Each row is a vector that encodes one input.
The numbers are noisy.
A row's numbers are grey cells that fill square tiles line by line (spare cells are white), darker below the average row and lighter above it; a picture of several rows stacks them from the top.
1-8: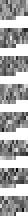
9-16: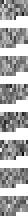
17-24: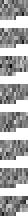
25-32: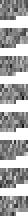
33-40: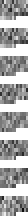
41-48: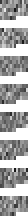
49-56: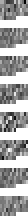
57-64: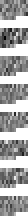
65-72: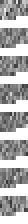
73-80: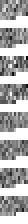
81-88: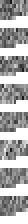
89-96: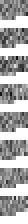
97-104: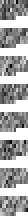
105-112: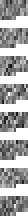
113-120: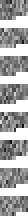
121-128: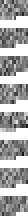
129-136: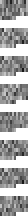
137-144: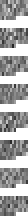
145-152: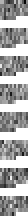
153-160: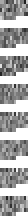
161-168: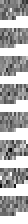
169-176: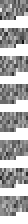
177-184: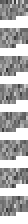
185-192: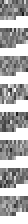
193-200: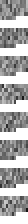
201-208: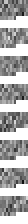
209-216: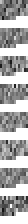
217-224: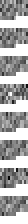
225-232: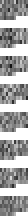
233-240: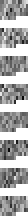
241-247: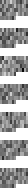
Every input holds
a point on a 6-point line.
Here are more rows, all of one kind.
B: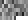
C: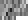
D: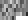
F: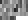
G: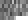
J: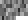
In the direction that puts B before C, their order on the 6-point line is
B, C, G, J, D, F.
